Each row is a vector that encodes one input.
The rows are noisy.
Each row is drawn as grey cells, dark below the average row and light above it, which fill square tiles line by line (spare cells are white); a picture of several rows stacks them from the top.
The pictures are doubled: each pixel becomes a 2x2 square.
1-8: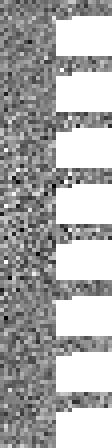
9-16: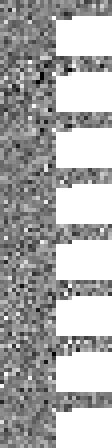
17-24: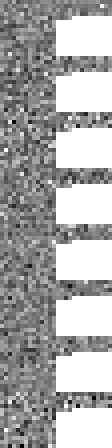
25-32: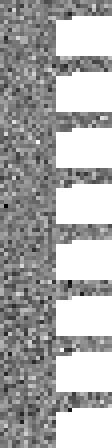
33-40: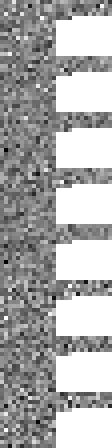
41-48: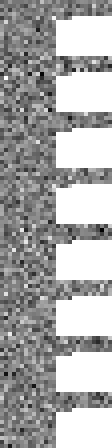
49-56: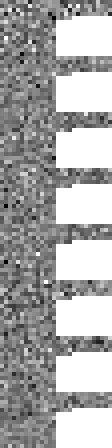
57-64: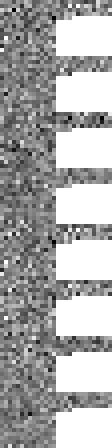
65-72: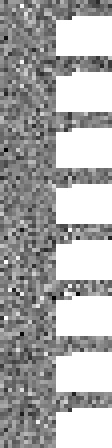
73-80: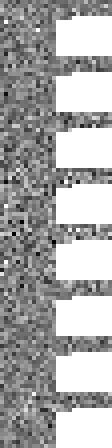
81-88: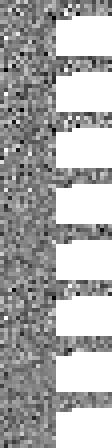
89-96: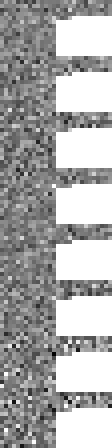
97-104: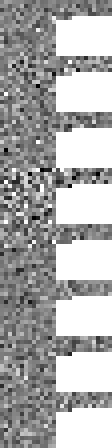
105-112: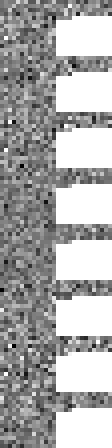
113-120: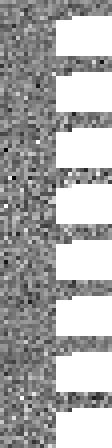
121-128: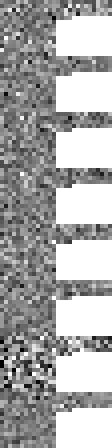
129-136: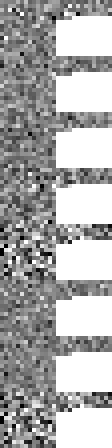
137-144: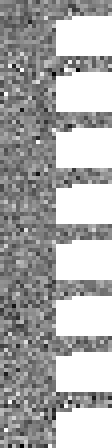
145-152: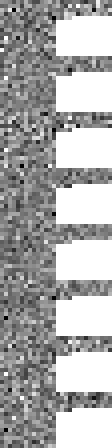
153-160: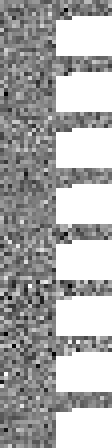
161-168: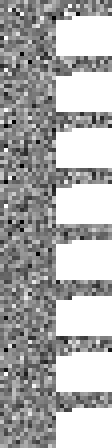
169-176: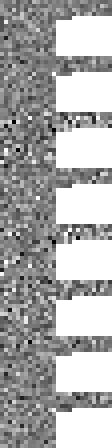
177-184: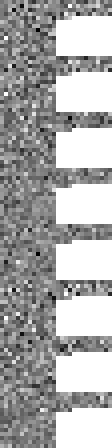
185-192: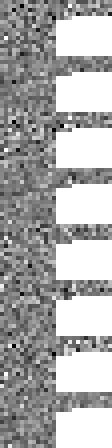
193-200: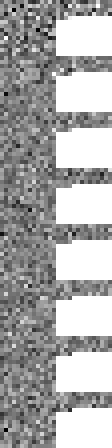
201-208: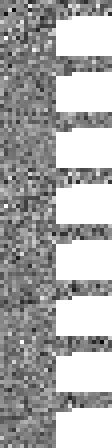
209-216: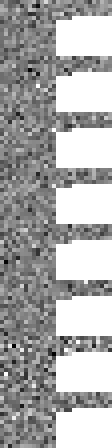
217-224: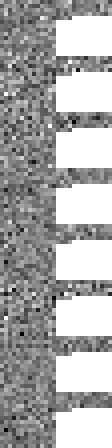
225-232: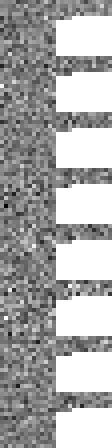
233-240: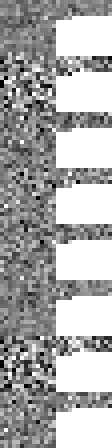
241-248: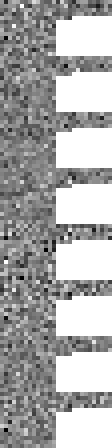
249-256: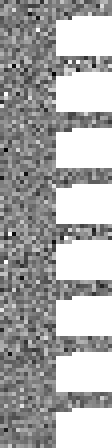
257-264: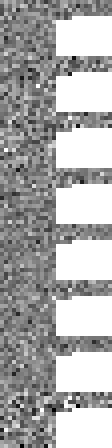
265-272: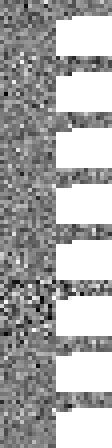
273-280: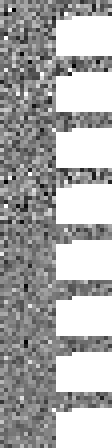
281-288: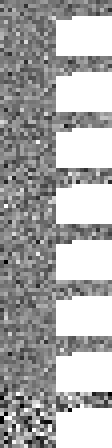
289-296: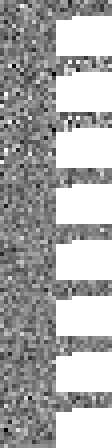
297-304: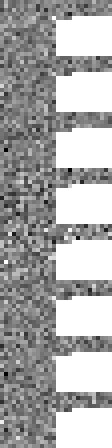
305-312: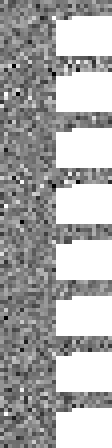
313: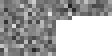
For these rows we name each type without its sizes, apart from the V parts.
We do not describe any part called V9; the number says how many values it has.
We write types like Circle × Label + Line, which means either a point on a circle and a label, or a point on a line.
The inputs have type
List(Line × (Line + V9)).
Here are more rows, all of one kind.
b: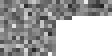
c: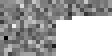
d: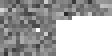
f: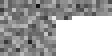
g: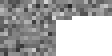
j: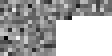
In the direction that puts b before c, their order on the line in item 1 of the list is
b, c, f, j, g, d.
